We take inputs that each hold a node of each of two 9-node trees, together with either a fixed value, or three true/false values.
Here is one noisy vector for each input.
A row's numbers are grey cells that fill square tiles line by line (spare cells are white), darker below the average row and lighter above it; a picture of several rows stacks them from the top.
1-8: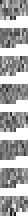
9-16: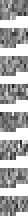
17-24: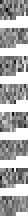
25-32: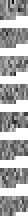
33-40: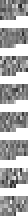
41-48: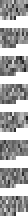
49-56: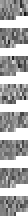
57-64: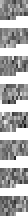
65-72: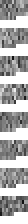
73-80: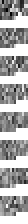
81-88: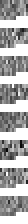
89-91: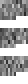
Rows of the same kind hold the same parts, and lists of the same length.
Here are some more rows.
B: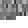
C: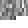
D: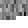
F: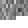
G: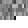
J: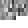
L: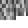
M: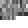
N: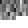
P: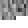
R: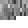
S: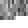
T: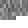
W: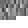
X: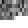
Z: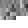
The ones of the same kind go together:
B, D, N, T, W, X, Z
C, F, G, J, L, M, P, R, S

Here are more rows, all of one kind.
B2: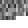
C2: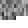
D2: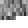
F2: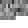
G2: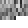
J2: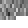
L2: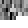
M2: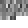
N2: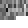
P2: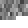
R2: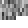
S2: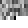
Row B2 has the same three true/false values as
D2, F2 and R2.
